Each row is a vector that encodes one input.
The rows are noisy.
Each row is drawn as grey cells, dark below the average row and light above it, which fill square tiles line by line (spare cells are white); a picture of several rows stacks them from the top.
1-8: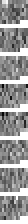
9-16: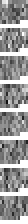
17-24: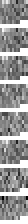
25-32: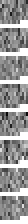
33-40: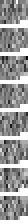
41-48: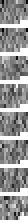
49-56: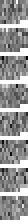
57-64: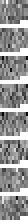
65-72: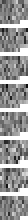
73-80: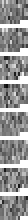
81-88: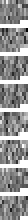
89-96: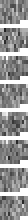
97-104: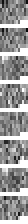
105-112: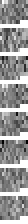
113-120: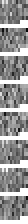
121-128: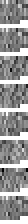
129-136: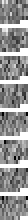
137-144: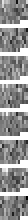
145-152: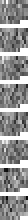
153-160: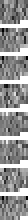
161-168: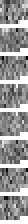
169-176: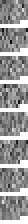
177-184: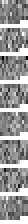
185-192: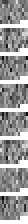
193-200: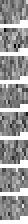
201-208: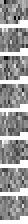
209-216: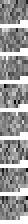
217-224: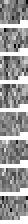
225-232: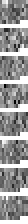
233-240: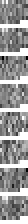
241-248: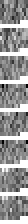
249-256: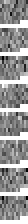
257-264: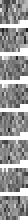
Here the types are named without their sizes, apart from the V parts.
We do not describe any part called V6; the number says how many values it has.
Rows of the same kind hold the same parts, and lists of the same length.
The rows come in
5 kinds.
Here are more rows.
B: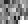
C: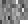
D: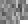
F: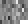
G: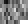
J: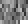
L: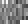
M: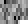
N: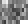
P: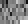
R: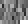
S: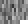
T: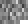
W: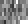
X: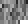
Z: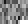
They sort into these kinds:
B, G, M, Z
C, F, L, T
D, S
J, P, R, X
N, W

